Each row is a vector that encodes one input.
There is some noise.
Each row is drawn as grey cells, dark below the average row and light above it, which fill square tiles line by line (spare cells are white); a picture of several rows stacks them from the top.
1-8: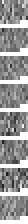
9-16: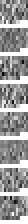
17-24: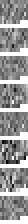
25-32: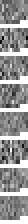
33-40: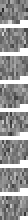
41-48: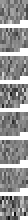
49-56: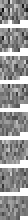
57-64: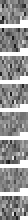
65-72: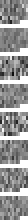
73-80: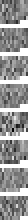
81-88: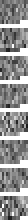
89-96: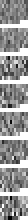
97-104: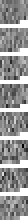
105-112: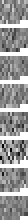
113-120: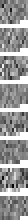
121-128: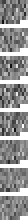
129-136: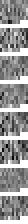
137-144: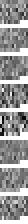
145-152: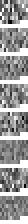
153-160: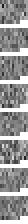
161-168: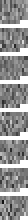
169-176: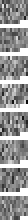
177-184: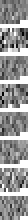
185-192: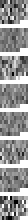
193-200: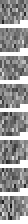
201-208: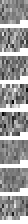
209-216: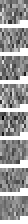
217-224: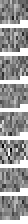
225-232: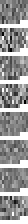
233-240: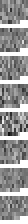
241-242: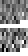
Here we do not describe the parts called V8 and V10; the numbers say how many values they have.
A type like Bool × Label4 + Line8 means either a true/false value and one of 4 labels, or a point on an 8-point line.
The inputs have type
Bool × (Line5 + V8) + Tree9 × V10.
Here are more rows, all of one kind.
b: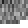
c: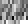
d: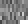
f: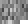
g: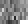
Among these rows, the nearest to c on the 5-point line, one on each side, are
b and g.
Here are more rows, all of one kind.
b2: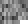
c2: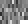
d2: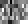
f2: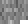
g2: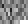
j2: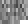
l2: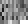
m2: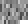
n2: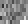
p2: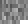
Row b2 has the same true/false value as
d2, g2 and n2.
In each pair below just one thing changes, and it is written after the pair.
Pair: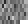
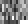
the node of the tree
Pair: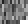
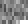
the node of the tree
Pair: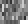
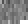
the value of V10
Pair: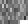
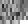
the node of the tree
